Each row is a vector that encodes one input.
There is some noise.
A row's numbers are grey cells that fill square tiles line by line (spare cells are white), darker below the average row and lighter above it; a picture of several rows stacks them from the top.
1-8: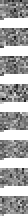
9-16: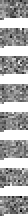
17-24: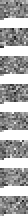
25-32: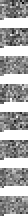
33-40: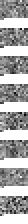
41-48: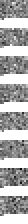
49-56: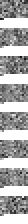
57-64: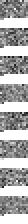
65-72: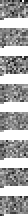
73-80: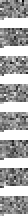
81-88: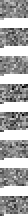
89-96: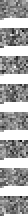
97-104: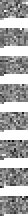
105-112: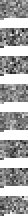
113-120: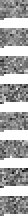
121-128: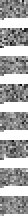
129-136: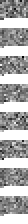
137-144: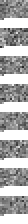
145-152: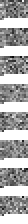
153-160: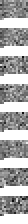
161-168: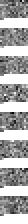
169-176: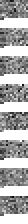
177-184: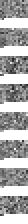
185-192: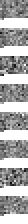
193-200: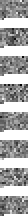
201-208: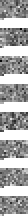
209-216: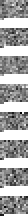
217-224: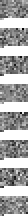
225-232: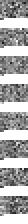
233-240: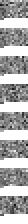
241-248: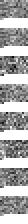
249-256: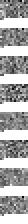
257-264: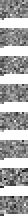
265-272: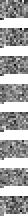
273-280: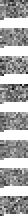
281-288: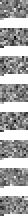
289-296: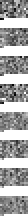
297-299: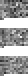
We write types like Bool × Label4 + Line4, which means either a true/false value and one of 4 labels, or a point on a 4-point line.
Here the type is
Bool × Line10 + Tree12.
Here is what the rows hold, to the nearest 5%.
About 60% of them hold a point on a 10-point line and a true/false value. The rest hold a node of a 12-node tree.
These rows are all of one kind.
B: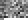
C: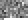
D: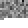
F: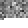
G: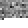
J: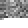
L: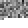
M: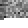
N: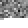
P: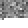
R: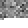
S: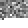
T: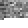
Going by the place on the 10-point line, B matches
F, J, M and R.
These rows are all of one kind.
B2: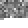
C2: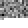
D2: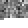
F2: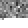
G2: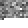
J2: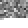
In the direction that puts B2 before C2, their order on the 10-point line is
D2, B2, F2, J2, G2, C2.
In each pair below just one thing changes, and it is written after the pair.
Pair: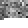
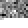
the true/false value
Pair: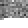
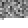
the true/false value
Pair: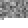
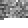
the true/false value
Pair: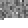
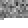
the place on the 10-point line
